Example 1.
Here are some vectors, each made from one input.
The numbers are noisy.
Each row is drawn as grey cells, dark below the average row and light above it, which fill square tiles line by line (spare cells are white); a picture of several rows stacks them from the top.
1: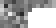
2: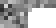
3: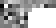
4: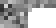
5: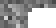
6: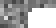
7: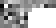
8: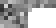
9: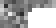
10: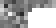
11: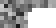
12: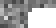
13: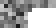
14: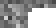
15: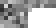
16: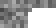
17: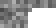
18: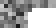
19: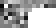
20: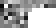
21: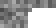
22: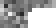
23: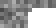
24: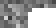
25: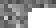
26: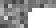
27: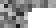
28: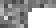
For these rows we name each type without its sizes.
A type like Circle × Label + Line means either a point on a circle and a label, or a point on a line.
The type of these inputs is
Line.
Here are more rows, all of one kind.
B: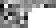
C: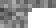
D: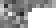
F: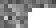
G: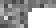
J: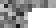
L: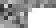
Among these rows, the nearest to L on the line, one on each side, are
B and C.
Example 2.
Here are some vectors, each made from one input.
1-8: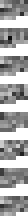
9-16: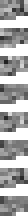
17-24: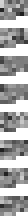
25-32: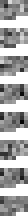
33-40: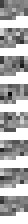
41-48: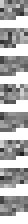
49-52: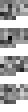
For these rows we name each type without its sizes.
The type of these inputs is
Circle.
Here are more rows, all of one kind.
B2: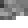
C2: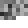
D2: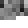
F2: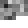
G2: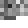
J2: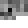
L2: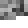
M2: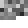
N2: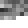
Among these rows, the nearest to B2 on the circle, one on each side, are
D2 and F2.
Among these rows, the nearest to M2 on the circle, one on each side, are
L2 and N2.
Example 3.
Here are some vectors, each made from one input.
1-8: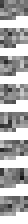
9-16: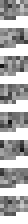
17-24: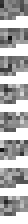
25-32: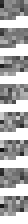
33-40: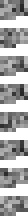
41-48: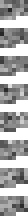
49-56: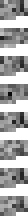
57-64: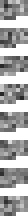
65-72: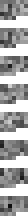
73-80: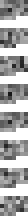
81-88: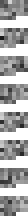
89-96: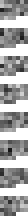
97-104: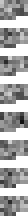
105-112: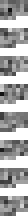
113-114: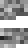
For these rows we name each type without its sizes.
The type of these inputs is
Circle.
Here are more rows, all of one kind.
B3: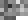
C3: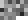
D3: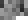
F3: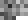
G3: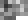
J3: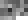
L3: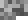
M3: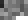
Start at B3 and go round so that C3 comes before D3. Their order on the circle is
B3, F3, J3, C3, L3, D3, M3, G3.
